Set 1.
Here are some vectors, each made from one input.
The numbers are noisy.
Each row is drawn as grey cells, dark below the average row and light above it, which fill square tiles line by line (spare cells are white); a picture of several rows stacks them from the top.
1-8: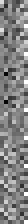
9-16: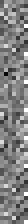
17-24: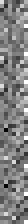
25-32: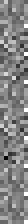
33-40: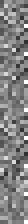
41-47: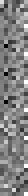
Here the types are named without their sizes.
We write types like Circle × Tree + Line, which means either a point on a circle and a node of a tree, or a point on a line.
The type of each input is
Line.
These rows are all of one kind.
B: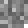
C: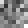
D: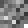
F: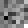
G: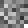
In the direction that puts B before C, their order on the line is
G, D, B, F, C.
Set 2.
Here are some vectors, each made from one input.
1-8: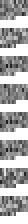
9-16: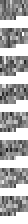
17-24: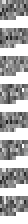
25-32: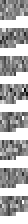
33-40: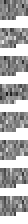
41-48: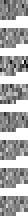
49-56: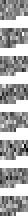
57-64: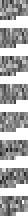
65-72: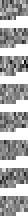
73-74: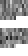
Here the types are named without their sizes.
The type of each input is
Line.
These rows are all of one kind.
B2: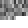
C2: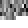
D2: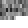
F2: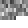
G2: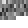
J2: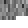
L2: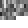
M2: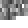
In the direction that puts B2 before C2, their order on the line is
M2, F2, J2, B2, D2, G2, L2, C2.
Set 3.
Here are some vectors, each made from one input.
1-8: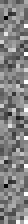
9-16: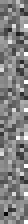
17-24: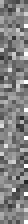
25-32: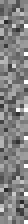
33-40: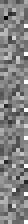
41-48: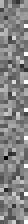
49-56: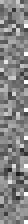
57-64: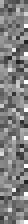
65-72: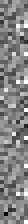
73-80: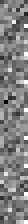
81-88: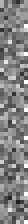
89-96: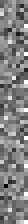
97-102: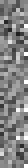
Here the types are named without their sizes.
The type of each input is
Circle.
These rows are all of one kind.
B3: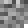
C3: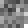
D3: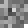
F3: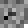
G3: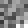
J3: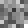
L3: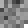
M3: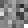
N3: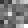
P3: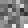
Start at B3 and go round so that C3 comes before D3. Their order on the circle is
B3, P3, J3, C3, L3, F3, D3, M3, N3, G3.
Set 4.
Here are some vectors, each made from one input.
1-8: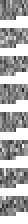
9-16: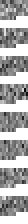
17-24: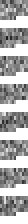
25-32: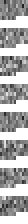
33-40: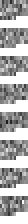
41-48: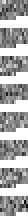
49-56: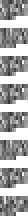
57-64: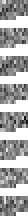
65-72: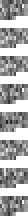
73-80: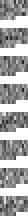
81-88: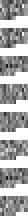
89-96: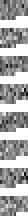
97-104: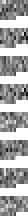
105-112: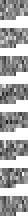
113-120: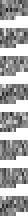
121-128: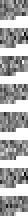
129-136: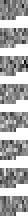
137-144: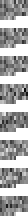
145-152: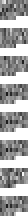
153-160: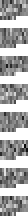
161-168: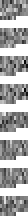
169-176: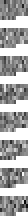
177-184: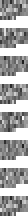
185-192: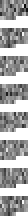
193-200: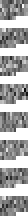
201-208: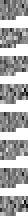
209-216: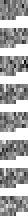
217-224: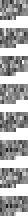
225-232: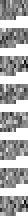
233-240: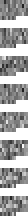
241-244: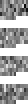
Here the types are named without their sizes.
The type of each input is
Line.
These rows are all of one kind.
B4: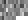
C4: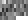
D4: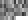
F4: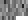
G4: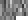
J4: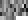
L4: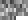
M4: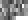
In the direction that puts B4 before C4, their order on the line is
M4, L4, B4, F4, G4, D4, C4, J4.
